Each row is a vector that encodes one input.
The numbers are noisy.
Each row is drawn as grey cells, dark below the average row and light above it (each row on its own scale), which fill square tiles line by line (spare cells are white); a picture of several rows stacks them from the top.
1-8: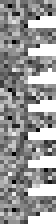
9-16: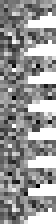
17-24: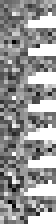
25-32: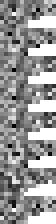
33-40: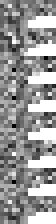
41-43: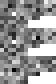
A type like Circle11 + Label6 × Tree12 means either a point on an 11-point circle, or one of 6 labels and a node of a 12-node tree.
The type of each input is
Bool × Line5.
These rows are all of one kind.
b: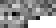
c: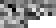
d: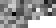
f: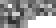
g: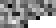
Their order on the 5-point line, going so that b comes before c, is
f, d, b, g, c.
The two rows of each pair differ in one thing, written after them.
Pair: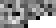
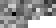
the place on the 5-point line
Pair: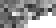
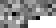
the true/false value
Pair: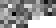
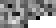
the place on the 5-point line
